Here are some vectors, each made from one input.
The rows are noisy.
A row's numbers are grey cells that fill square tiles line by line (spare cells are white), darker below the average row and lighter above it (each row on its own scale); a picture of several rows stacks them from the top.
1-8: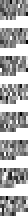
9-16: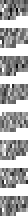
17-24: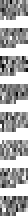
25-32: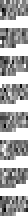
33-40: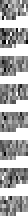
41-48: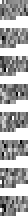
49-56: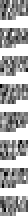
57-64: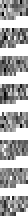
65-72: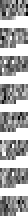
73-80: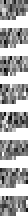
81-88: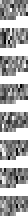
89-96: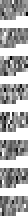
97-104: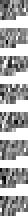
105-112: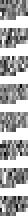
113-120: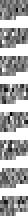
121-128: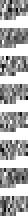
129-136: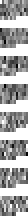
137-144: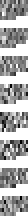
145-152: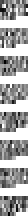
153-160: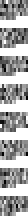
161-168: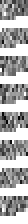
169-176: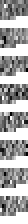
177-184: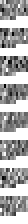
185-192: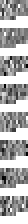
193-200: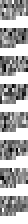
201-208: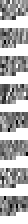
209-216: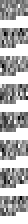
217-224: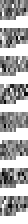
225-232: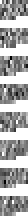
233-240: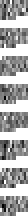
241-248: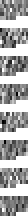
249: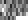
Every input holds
either a point on a 10-point circle and a true/false value, or a list of up to three points on a 5-point circle.
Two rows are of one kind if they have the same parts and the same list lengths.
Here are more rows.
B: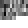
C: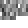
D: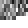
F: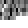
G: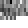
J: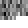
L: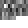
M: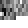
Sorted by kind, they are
B, G, J
C
D
F, L
M

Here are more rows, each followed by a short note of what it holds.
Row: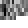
a list of one item
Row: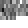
a list of three items
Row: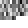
a list of one item
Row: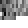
a list of two items
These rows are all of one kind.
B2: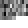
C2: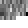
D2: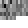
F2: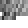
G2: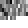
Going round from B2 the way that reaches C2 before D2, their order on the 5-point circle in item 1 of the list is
B2, F2, G2, C2, D2.
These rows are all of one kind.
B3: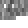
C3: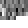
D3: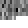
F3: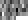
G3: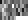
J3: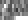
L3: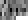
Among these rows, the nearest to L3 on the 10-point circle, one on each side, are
D3 and J3.
